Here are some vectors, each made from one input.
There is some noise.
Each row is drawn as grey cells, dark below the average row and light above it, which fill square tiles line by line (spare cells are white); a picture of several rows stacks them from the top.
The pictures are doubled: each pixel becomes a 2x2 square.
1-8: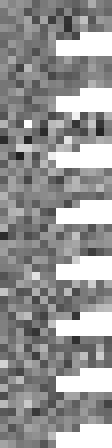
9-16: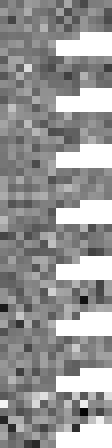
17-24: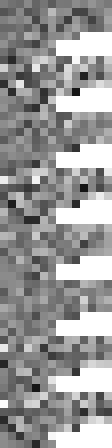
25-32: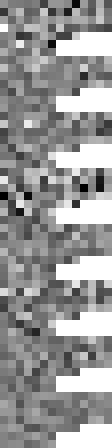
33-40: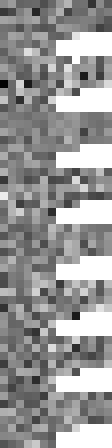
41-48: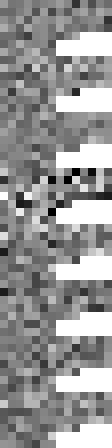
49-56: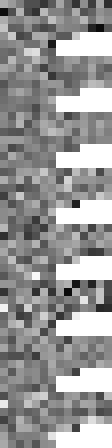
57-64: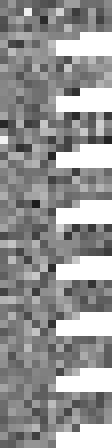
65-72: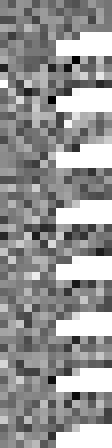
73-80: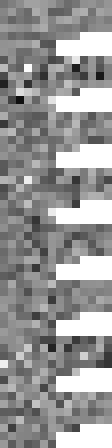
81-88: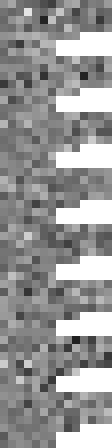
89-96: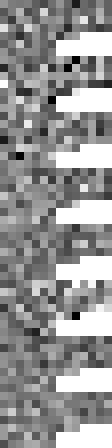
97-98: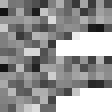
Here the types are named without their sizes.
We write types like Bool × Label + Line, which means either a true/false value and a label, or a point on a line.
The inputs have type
(Bool × Label + Unit) × Line.
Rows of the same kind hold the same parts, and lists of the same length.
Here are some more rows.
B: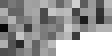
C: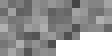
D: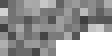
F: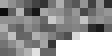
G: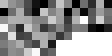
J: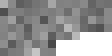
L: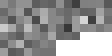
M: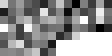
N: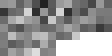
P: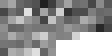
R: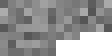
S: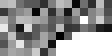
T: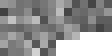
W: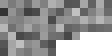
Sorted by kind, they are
B, F, G, J, N, P, T
C, D, L, M, R, S, W

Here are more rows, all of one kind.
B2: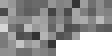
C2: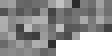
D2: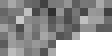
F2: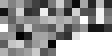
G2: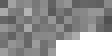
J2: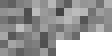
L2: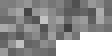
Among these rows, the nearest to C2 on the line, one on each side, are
B2 and G2.
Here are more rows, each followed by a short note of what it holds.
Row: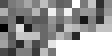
a point on a line
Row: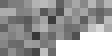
a label, a point on a line and a true/false value
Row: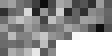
a point on a line
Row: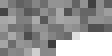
a point on a line
